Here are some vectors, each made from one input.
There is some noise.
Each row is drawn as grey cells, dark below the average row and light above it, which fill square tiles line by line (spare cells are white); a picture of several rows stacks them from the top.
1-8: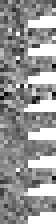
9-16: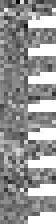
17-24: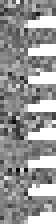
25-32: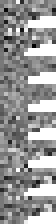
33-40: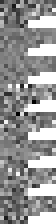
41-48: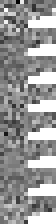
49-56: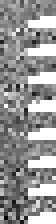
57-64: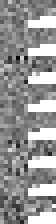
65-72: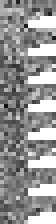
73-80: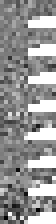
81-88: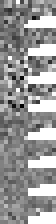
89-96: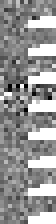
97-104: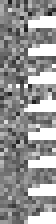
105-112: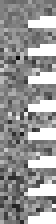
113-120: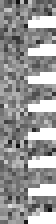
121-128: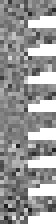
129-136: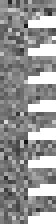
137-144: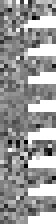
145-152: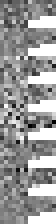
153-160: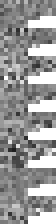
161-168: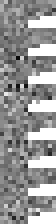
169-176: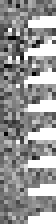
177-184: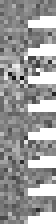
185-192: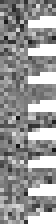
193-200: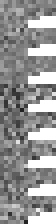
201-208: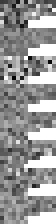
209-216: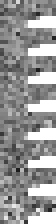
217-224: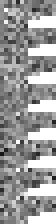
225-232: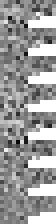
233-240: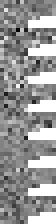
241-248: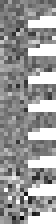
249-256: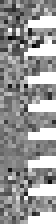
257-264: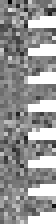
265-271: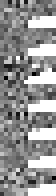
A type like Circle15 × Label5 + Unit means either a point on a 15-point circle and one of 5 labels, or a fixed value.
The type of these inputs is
Bool × Circle11.
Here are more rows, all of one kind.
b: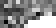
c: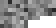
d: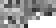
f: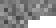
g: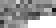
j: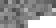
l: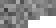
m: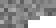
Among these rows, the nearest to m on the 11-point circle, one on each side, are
b and l.
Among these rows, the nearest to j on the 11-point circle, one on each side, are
f and l.
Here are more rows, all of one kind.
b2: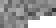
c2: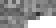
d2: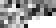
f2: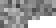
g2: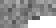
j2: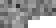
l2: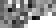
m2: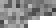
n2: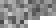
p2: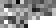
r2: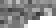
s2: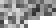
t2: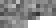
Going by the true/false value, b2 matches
g2 and l2.
